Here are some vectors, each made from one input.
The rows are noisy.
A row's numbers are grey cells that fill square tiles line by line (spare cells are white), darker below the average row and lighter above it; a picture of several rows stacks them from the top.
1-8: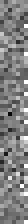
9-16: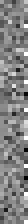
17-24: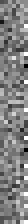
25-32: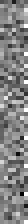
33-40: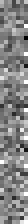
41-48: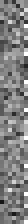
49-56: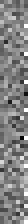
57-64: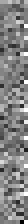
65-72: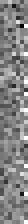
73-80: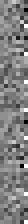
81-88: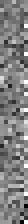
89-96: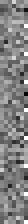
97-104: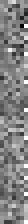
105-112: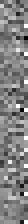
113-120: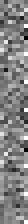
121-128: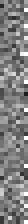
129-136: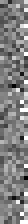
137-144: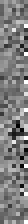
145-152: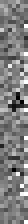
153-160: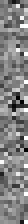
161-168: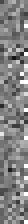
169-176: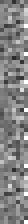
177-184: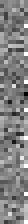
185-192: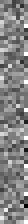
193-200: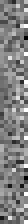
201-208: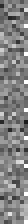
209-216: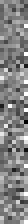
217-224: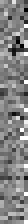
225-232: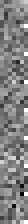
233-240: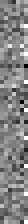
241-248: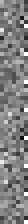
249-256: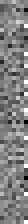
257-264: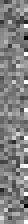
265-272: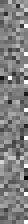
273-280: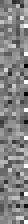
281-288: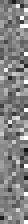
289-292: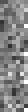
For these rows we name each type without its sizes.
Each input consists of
a list of items, each a point on a circle and a point on a line.
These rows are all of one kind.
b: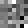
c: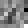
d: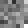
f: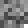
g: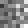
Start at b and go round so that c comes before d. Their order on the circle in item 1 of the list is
b, f, c, g, d.
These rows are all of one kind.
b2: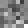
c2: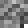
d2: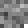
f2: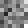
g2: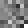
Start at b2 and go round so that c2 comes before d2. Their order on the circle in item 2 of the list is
b2, g2, c2, f2, d2.
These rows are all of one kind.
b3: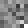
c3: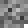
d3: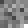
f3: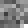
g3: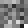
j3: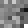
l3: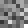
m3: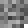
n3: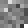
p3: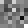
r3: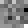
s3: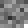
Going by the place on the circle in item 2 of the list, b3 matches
d3, f3 and n3.
